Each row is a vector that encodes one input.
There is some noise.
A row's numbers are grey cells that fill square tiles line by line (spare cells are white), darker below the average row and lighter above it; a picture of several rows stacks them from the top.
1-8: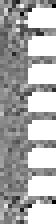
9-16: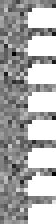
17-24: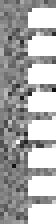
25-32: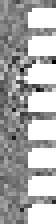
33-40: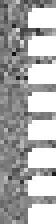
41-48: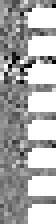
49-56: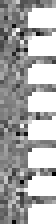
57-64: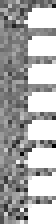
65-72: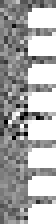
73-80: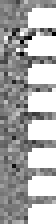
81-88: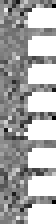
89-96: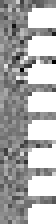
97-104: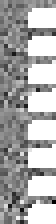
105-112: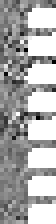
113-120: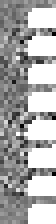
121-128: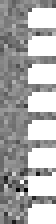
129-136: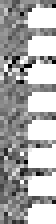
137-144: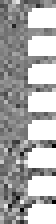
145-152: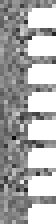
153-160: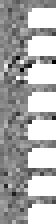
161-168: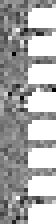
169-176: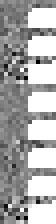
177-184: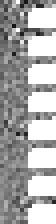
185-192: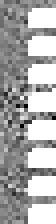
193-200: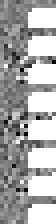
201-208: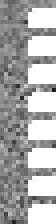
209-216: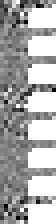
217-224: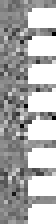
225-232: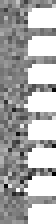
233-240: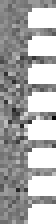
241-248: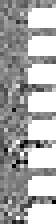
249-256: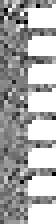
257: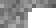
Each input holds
one of 12 labels and a true/false value, together with either a point on a 6-point circle, or a fixed value.
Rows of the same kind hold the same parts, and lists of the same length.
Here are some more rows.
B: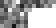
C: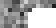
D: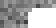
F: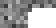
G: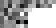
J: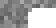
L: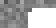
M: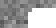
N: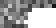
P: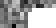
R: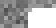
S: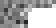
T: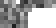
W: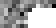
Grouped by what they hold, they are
B, C, D, F, G, R, S, T, W
J, L, M, N, P

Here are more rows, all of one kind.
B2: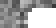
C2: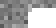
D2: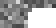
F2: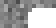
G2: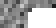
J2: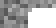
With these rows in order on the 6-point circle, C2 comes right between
B2 and F2.
